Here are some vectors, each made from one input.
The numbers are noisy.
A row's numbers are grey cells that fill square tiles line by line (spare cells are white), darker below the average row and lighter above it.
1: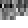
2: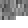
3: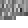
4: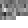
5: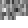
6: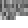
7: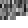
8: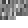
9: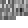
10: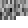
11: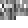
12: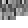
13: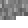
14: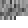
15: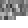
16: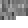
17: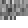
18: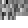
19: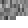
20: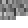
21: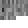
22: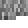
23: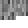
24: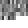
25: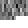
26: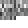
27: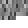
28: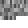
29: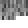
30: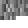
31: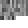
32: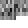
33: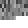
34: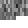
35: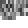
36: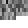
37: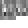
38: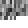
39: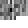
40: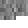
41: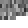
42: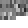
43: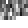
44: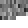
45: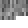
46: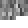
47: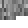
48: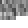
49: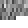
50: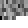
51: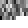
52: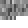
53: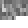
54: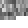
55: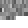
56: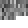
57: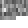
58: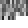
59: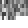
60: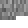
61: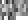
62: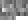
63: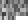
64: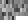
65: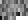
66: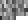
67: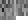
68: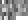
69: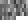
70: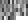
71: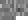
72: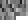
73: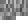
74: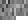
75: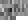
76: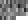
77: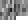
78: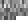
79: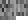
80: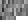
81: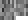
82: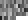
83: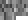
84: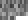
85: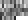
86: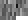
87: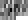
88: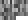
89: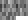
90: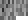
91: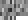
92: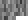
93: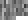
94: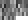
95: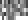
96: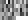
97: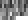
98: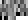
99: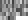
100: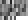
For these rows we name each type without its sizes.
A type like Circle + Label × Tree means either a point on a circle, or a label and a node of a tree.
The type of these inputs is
(Bool × Bool × Bool × Bool + Unit) × Label × Tree.
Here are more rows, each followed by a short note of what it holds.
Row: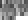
a label and a node of a tree
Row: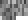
a label and a node of a tree
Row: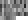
a label and a node of a tree
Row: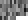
a label, a node of a tree and four true/false values
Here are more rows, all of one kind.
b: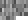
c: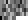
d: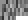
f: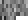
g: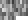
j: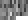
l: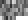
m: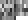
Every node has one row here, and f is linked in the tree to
b, c, d and l.
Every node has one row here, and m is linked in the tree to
l.
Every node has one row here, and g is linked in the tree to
b.
